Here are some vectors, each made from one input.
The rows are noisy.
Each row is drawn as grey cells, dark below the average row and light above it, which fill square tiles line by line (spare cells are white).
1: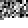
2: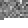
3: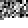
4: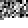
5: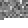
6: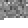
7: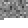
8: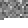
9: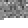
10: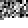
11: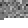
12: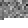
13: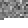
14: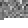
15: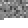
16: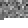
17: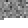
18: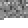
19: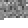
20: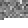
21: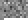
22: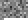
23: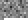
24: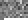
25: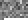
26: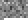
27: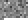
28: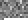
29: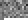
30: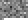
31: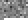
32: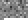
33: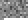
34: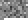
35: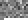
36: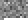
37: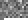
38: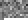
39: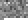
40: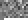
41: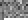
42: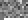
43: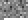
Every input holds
either a fixed value, or a point on each of two 3-point lines and a true/false value.
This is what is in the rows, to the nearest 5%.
About 10% of them hold a fixed value. The rest hold a point on each of two 3-point lines and a true/false value.
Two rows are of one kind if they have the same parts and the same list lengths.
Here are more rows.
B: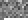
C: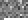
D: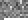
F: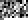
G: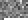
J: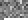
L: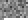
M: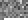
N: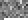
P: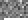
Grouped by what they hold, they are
B, C, D, G, J, L, M, N, P
F

